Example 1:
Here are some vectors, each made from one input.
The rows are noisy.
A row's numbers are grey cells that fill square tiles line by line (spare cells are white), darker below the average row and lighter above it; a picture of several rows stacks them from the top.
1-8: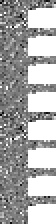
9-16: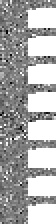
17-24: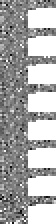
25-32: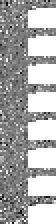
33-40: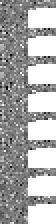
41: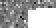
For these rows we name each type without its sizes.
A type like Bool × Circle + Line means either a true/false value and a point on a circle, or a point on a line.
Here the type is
List(Line).
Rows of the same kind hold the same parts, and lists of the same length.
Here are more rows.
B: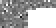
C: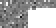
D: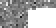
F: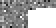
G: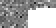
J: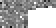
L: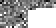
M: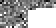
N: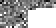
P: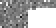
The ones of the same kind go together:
B, C, D, G, P
F, J
L, M, N

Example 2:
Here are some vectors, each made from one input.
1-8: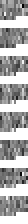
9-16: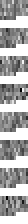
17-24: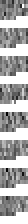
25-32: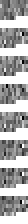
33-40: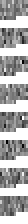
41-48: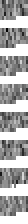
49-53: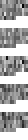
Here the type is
Bool × Line8.
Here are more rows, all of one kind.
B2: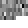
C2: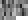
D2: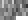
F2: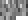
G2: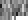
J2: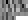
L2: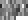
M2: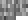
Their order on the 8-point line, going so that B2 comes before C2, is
J2, B2, M2, D2, F2, C2, L2, G2.
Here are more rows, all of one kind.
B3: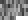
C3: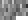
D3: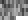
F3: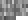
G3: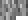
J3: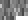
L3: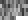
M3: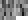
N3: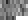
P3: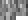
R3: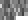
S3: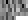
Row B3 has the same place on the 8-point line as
D3, G3, L3 and P3.
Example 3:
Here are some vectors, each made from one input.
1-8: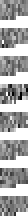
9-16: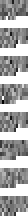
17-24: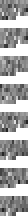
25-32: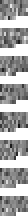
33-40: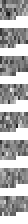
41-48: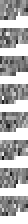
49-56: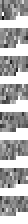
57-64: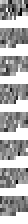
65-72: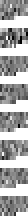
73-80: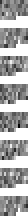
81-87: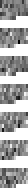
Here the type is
List2(Line9).
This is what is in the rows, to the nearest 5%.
All of them are lists of up to two points on a 9-point line: about 5% are empty, 55% hold one and 40% two.
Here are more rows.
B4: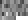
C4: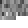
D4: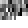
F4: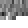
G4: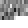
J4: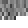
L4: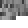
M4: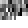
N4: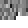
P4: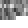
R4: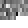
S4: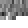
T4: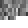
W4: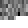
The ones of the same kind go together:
B4, C4, F4, J4, L4, N4, S4
D4, M4
G4, P4, R4, T4, W4

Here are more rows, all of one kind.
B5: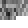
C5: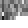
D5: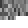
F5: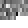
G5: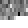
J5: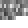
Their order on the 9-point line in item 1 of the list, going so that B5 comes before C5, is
D5, G5, J5, B5, F5, C5.
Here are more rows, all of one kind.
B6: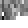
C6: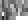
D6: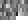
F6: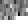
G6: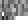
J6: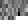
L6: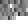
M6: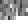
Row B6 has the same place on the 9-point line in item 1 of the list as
C6 and G6.
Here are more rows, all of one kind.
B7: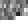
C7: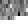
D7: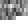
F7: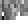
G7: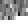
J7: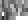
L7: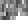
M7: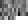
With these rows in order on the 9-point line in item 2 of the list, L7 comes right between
D7 and M7.
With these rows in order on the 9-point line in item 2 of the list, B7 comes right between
C7 and G7.
